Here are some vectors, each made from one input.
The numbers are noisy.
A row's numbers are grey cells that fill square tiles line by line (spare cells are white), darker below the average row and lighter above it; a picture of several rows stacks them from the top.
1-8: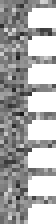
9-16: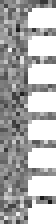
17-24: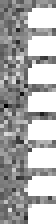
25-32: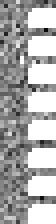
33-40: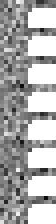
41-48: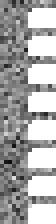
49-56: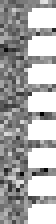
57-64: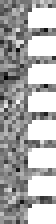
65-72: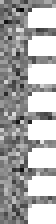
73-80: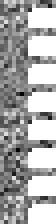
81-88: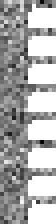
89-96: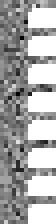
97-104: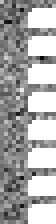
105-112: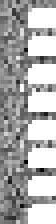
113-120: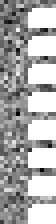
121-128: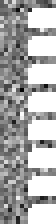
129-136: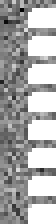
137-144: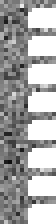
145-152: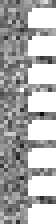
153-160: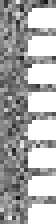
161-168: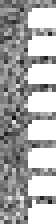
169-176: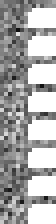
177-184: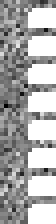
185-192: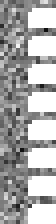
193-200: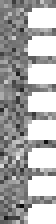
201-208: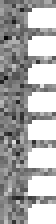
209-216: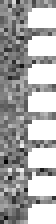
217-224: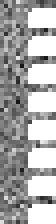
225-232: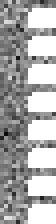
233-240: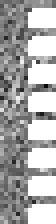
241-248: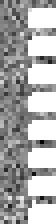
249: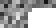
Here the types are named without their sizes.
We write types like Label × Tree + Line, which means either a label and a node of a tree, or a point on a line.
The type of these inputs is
(Bool × Bool × Bool × Tree + Line) × Tree.
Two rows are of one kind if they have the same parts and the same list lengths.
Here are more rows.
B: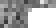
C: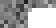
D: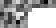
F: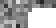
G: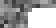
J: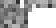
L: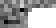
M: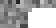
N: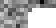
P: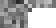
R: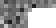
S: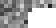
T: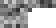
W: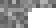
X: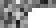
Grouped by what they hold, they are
B, C, G, J, L, M, P, R, S, W
D, F, N, T, X

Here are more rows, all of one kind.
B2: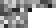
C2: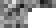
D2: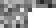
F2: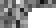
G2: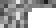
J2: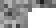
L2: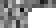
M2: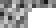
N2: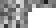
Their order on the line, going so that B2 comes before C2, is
B2, C2, D2, J2, F2, L2, N2, G2, M2.
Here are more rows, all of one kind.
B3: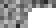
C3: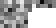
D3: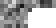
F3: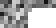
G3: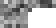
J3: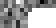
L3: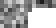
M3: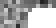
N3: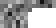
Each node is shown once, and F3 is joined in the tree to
G3 and L3.
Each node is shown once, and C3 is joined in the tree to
L3.
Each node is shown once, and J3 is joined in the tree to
N3.
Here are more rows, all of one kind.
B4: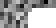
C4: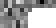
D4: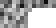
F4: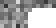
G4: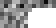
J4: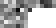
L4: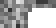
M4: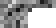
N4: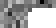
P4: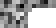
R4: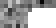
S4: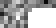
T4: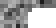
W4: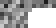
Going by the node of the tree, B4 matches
C4, M4, N4 and P4.
